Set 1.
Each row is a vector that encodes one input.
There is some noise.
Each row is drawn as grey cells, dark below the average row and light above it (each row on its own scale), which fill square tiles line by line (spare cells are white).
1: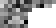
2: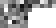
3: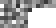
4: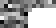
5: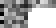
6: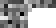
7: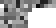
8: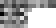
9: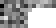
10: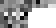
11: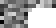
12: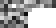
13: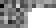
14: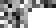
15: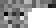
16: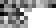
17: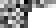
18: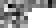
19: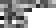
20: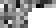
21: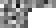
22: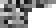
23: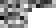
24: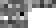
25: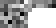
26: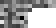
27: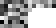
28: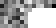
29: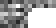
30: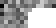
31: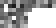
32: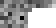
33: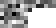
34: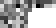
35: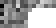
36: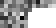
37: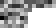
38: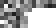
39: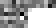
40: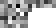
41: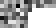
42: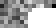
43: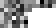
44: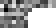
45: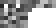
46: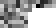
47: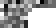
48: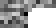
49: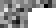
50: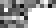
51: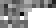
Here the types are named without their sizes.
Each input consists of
a point on a line.
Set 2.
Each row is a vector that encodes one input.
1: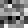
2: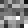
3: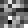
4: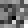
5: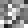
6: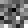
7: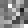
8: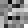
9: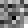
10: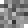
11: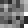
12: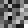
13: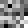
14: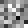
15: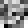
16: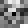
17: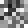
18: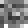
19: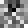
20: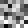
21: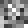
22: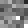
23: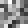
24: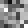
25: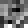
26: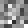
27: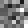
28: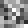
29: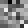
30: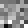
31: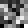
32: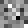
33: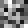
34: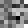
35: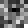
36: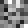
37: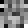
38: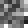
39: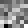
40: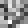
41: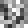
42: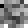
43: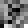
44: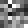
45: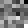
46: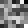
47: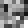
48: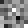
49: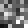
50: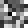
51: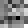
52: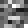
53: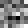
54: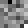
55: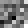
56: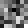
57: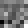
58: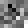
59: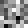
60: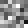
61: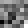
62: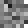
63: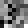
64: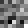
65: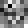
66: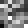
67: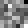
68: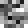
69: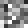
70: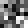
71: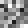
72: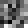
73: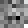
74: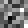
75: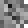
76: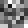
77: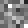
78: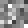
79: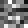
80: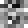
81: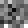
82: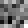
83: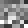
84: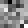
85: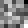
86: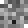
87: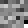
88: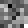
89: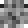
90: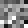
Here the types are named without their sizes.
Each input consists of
four true/false values.
